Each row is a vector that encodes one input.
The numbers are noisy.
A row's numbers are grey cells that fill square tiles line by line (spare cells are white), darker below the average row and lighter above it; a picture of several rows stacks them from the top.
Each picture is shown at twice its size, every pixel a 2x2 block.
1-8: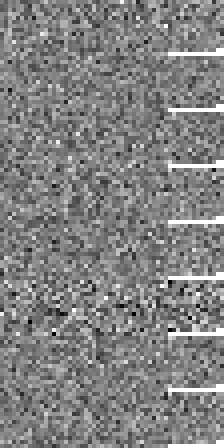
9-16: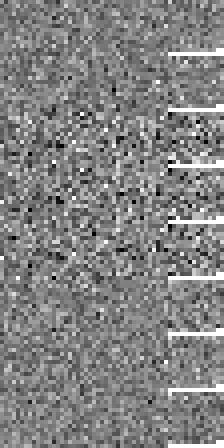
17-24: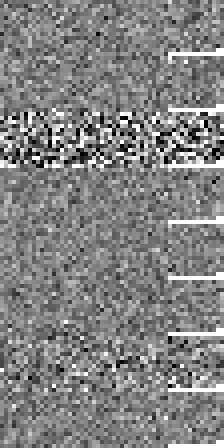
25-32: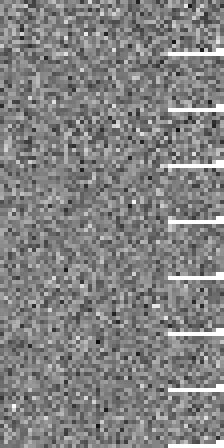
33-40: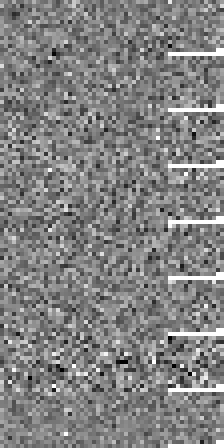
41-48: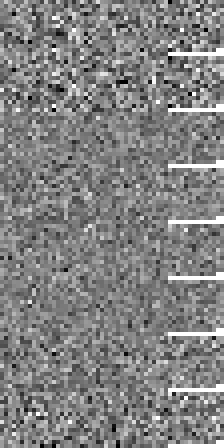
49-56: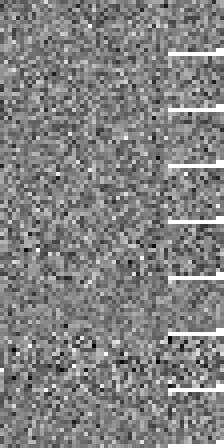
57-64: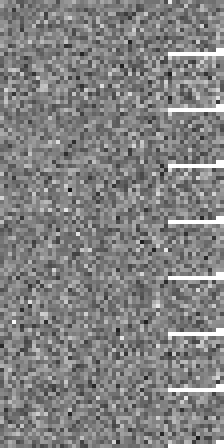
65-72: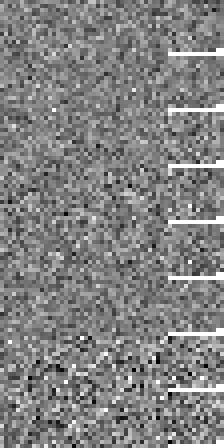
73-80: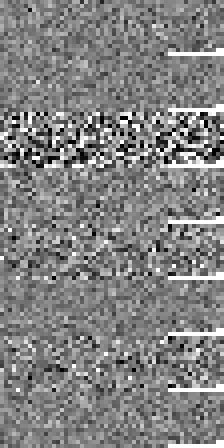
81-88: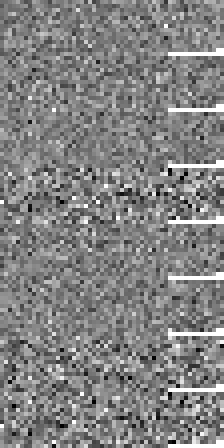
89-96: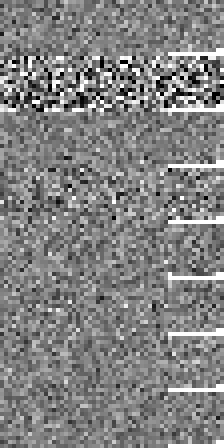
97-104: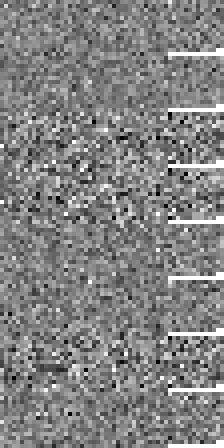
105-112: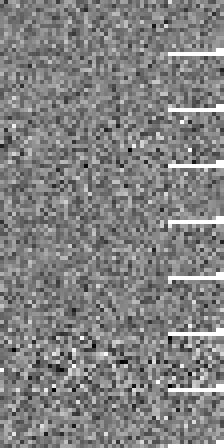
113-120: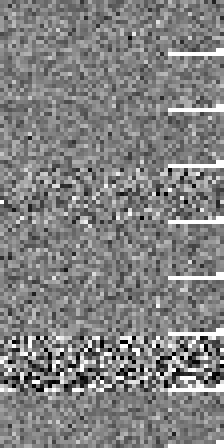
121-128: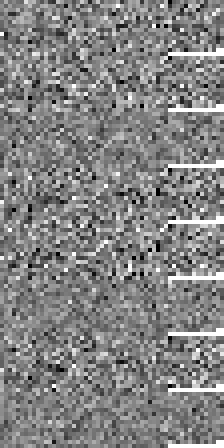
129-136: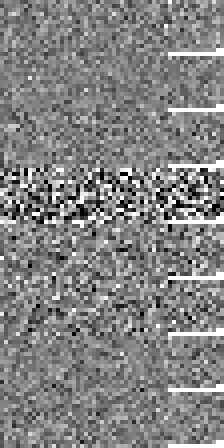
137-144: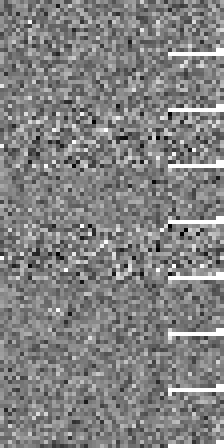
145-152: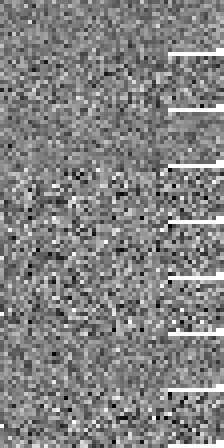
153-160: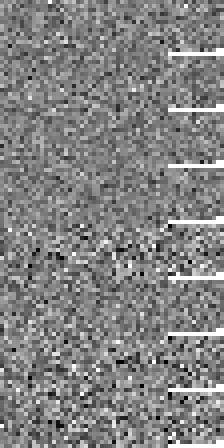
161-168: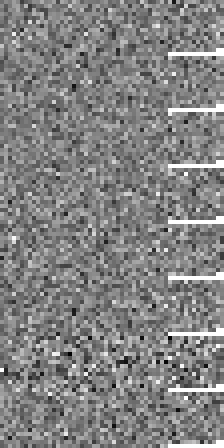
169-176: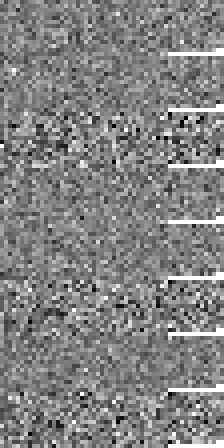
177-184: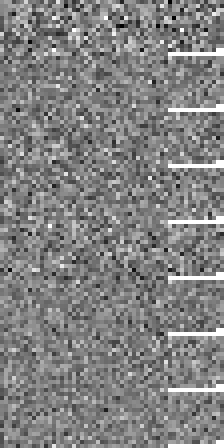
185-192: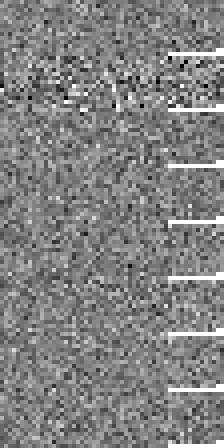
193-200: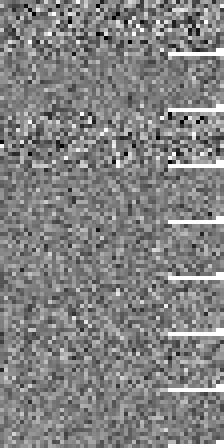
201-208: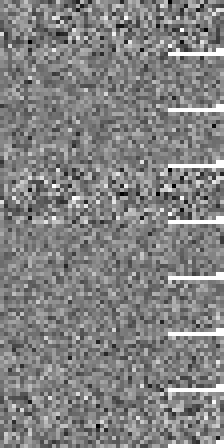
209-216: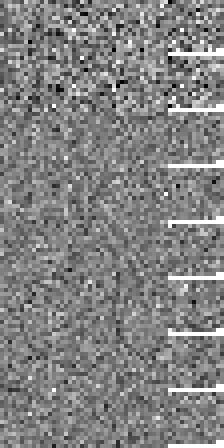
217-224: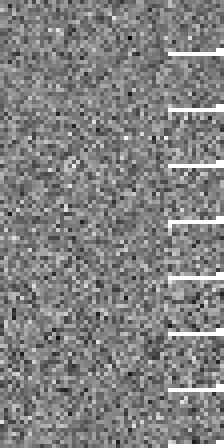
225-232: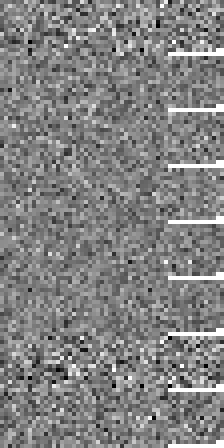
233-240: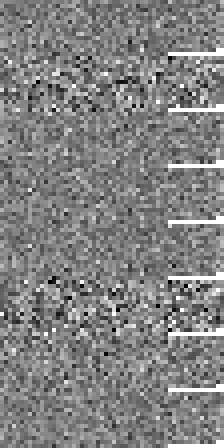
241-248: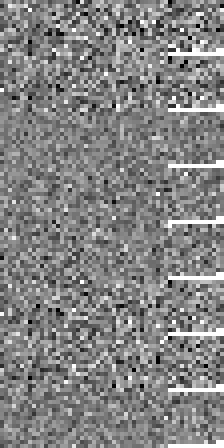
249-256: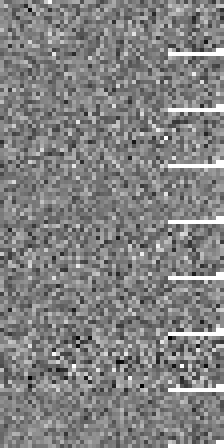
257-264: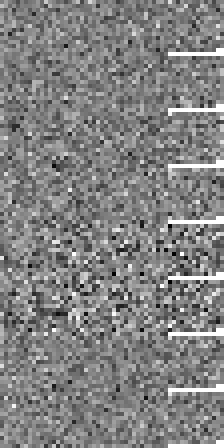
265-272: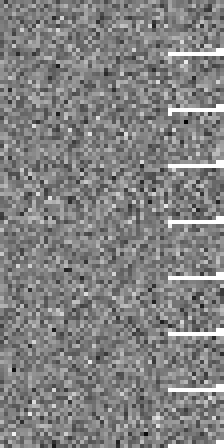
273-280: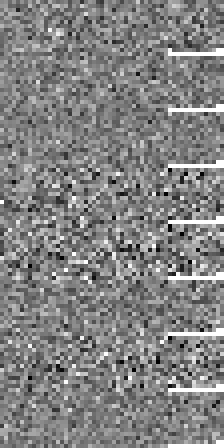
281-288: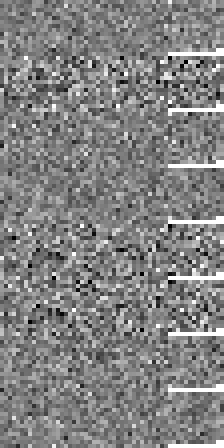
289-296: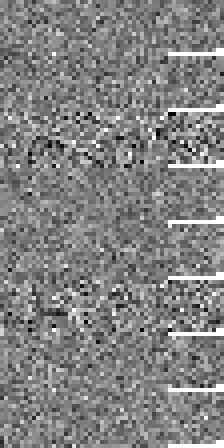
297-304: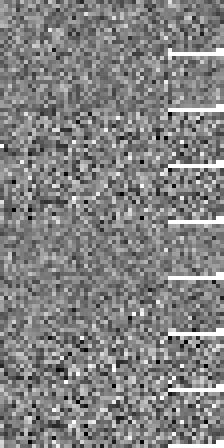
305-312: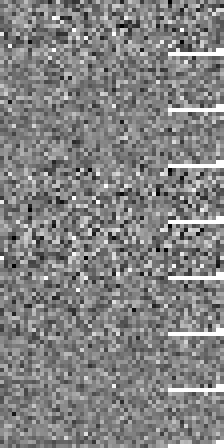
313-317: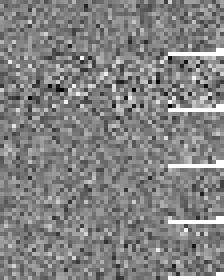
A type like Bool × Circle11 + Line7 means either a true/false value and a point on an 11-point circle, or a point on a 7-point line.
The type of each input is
List2(Bool × (Line6 + Line11)).
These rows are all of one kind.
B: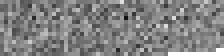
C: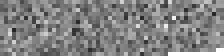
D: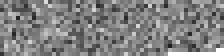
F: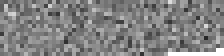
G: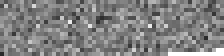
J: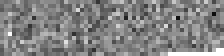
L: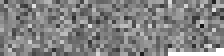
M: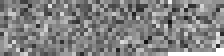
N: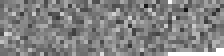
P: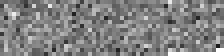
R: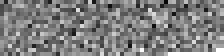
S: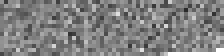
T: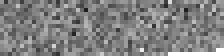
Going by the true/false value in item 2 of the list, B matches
G, J, L and P.
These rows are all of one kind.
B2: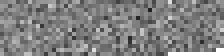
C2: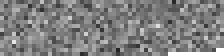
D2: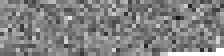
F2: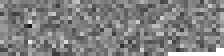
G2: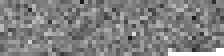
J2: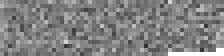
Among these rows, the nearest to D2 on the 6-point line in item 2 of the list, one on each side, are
F2 and G2.
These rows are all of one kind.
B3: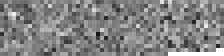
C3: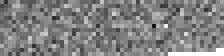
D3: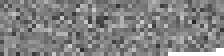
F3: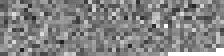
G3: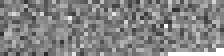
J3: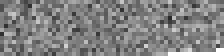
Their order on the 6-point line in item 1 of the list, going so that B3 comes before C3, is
J3, B3, G3, F3, D3, C3.
